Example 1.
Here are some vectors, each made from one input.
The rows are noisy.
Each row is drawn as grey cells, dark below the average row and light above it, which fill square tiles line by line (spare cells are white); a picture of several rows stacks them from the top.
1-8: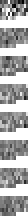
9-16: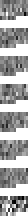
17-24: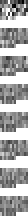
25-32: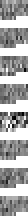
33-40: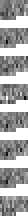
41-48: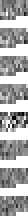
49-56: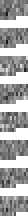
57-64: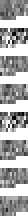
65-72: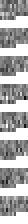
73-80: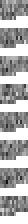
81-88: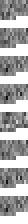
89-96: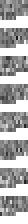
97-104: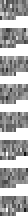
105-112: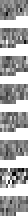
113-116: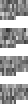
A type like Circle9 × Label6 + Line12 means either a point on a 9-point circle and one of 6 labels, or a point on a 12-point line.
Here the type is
List2(Line7).
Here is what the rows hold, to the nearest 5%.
All of them are lists of up to two points on a 7-point line: about 5% are empty, 35% hold one and 60% two.
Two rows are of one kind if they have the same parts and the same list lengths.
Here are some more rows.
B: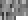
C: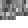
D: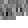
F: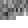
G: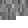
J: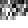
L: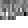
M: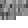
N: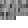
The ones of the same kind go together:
B, D, F, G, M, N
C, L
J

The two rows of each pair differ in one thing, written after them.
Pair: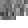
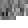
the place on the 7-point line in item 2 of the list
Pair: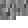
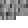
the place on the 7-point line in item 1 of the list
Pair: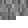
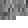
the place on the 7-point line in item 2 of the list
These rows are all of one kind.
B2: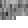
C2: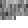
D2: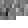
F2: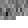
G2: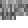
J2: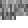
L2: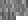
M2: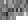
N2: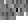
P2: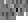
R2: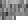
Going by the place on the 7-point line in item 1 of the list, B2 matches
C2, G2, J2 and R2.
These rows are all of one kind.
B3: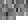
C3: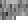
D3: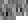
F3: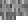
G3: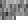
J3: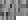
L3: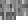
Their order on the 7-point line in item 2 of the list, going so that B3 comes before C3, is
F3, L3, D3, J3, B3, G3, C3.
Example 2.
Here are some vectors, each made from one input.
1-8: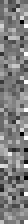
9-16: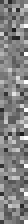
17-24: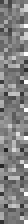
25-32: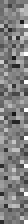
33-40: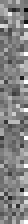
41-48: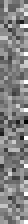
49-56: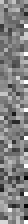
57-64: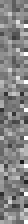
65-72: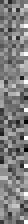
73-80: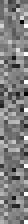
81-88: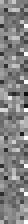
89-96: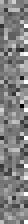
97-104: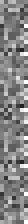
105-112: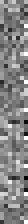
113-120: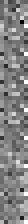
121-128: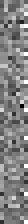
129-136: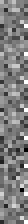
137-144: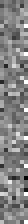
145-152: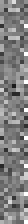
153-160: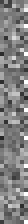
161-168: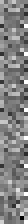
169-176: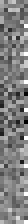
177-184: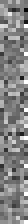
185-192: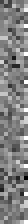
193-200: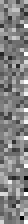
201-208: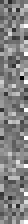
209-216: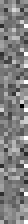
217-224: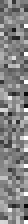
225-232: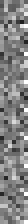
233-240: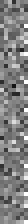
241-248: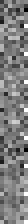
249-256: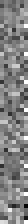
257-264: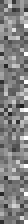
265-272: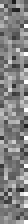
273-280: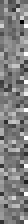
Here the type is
Line6 × Line6 + Tree15.
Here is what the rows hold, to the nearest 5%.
About 35% of them hold a point on each of two 6-point lines. The rest hold a node of a 15-node tree.
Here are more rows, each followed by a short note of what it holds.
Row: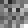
a node of a 15-node tree
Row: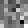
a node of a 15-node tree
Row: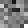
a node of a 15-node tree
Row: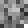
a point on each of two 6-point lines
